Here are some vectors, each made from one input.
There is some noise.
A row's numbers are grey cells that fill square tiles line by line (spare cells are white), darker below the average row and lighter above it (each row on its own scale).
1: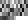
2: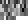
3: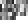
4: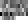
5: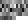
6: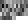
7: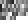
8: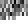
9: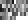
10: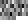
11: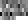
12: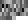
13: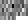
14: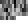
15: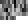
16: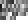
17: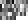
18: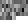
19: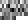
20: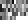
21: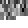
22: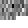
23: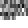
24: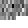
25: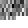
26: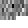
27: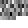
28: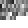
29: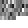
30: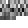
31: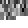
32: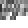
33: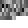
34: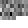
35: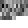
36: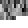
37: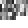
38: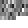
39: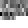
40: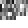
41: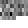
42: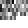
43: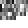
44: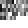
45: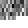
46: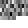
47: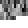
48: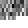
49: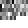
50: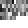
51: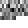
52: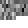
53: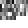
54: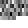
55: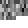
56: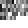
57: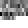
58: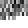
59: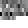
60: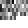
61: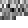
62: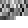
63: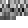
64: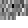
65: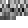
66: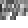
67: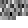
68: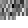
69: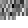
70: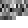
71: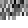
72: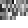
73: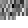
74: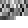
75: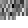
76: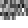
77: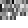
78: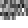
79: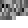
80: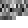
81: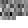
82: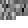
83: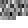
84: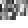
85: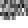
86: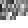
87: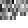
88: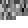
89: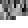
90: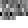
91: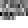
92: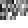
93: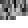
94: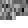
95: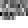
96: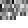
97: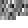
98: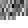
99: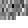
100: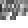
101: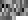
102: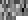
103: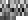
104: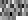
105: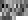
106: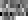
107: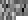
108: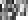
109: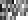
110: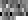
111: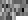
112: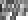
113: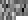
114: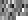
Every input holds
either a point on an 8-point line, or a point on a 9-point line, or a point on a 12-point line.
